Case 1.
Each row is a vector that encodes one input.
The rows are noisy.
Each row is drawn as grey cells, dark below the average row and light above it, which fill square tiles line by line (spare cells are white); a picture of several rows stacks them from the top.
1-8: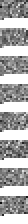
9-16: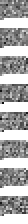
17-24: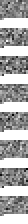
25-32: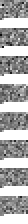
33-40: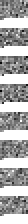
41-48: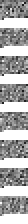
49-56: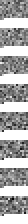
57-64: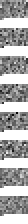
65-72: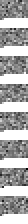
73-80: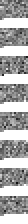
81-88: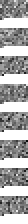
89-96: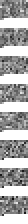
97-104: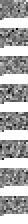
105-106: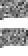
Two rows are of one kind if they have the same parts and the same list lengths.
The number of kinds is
2.
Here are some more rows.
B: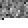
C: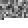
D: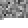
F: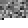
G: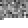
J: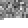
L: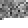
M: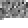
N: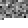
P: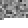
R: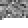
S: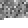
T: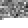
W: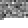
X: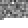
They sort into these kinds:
B, C, F, N
D, G, J, L, M, P, R, S, T, W, X

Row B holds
one of 8 labels and a true/false value.
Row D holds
a point on a 9-point line and a true/false value.
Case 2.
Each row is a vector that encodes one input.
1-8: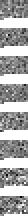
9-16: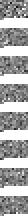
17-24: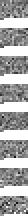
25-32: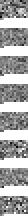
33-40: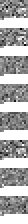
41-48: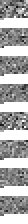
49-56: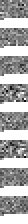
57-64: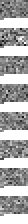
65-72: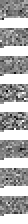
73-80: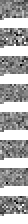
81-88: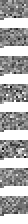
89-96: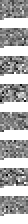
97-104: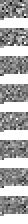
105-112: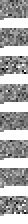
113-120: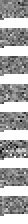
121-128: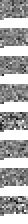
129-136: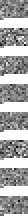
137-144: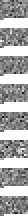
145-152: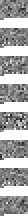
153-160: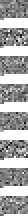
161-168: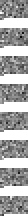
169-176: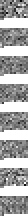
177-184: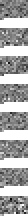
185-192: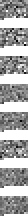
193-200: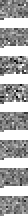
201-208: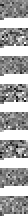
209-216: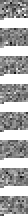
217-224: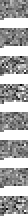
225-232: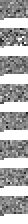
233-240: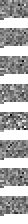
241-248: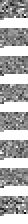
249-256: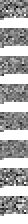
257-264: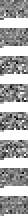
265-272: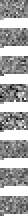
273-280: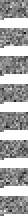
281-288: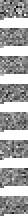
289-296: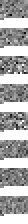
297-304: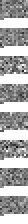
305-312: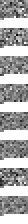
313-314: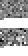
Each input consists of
a point on an 18-point circle, one of 8 labels and a true/false value.
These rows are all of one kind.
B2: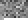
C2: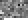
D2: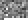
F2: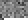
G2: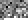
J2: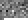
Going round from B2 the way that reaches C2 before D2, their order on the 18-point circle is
B2, C2, D2, J2, G2, F2.
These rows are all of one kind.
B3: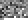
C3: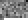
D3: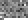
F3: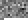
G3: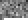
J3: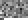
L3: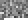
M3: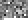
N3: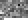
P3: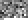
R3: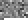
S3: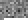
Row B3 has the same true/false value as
M3 and P3.
